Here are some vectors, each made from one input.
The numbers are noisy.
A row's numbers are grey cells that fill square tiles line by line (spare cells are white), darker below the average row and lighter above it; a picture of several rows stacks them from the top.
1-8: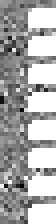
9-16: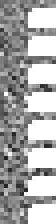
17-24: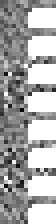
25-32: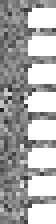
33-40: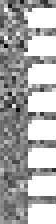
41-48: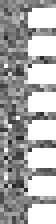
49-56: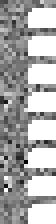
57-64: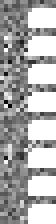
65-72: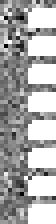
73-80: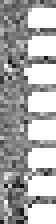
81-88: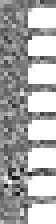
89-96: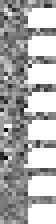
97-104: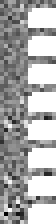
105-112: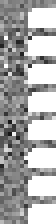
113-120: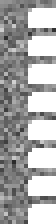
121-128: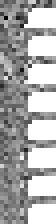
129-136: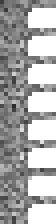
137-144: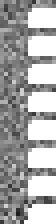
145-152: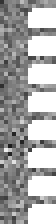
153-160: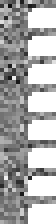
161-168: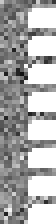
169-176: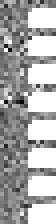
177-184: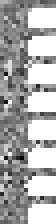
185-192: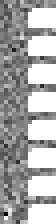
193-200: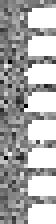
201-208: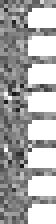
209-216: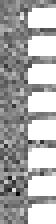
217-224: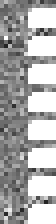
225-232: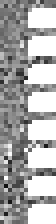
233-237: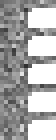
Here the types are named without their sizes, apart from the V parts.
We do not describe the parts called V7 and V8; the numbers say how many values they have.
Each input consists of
either a value of V7 and a value of V8, or a list of points on a line.
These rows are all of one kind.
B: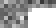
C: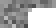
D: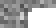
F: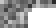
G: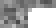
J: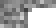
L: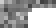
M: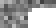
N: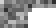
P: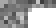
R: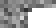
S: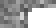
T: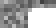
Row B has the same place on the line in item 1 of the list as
G, M and T.
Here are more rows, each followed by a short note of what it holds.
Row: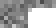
a list of two items
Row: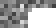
a list of one item
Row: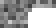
a list of three items
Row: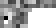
a value of V7 and a value of V8
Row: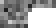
a list of three items
